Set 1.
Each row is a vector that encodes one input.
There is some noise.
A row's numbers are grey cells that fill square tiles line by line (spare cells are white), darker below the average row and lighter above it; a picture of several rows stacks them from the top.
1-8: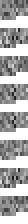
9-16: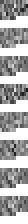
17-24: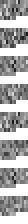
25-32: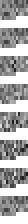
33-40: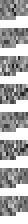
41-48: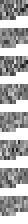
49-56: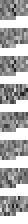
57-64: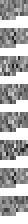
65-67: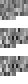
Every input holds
a point on a 6-point line.
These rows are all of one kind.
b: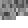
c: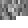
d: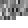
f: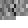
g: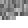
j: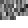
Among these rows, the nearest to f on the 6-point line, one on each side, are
d and g.
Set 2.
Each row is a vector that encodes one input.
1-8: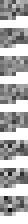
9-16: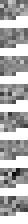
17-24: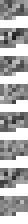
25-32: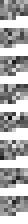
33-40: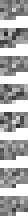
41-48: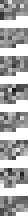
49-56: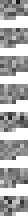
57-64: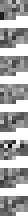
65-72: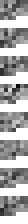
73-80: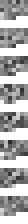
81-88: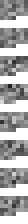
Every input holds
a point on a 9-point line.
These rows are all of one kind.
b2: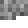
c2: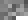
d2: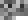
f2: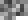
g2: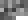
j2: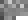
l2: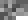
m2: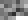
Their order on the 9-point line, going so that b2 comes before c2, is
d2, f2, m2, b2, j2, c2, l2, g2.
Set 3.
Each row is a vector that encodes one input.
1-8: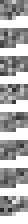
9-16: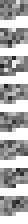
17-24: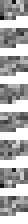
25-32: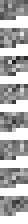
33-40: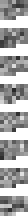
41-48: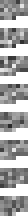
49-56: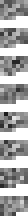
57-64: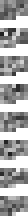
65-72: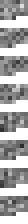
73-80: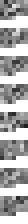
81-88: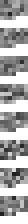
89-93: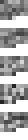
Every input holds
a point on a 10-point circle.
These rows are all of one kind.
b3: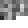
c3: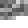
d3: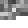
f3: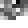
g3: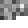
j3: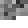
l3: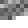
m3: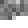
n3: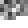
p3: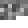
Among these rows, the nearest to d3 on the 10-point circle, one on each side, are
g3 and n3.
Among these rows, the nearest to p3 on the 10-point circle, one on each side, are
b3 and j3.
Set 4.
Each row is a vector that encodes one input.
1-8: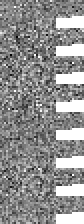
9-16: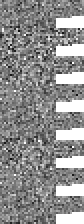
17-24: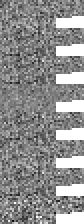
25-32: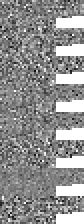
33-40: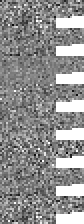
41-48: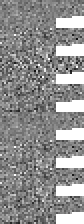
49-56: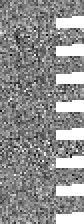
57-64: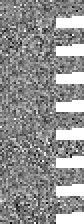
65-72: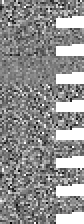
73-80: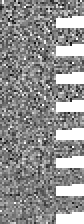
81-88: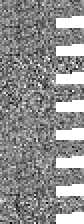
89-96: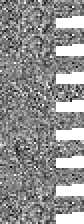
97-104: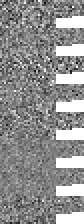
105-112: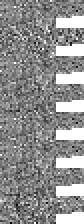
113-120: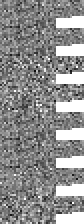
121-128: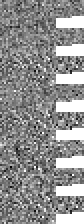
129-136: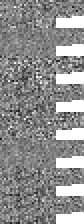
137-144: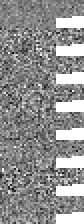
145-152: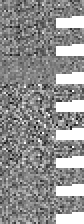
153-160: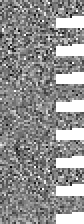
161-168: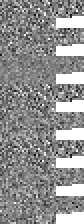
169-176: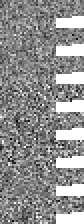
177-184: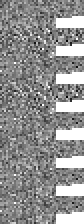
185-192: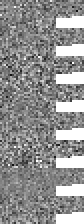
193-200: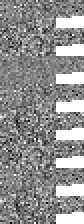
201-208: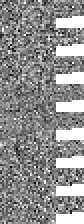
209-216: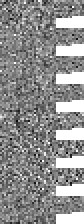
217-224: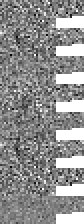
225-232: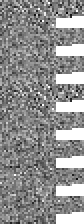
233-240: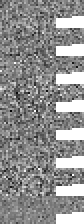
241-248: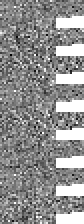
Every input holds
a node of an 11-node tree.
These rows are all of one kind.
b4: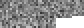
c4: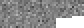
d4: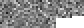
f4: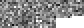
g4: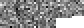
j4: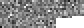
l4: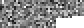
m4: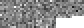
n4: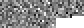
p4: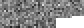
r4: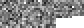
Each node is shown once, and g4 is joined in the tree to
p4.
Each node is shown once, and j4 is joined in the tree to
c4 and l4.
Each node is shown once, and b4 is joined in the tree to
c4 and r4.
